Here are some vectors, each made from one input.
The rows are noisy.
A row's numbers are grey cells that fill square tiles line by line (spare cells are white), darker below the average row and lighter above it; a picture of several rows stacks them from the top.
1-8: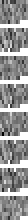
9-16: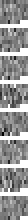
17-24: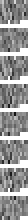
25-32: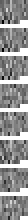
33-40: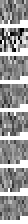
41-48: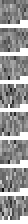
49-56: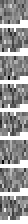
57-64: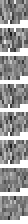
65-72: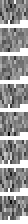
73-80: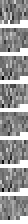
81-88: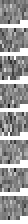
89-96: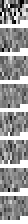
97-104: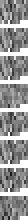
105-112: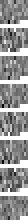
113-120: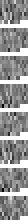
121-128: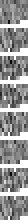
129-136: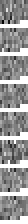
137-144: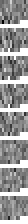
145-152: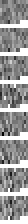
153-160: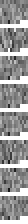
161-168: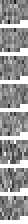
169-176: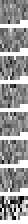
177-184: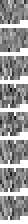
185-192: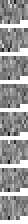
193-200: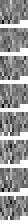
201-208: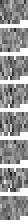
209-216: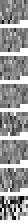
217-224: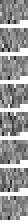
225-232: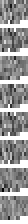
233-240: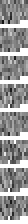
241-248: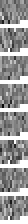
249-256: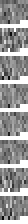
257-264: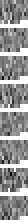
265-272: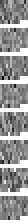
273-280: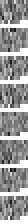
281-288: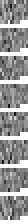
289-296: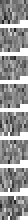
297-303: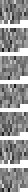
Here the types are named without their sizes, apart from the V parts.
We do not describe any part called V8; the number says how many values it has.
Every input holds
a list of items, each a true/false value and a value of V8.
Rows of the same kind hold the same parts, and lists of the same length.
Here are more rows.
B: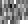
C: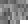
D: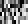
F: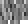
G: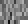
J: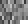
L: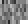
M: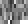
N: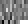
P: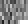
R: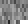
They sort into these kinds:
B, F, M
C, G, J, L, N, P, R
D

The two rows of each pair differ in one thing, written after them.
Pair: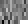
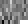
the value of V8 in item 2 of the list
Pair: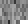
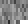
the value of V8 in item 2 of the list
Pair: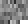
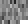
the value of V8 in item 1 of the list
